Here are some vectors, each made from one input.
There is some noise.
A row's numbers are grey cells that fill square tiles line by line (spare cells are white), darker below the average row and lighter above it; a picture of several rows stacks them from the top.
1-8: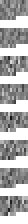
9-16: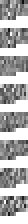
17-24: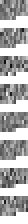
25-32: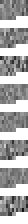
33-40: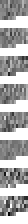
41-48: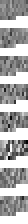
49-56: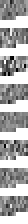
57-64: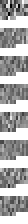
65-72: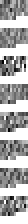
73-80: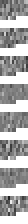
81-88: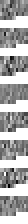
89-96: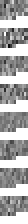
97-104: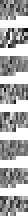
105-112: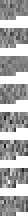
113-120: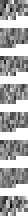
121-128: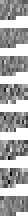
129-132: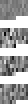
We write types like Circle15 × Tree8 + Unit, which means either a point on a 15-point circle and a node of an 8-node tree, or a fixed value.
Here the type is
Label8.
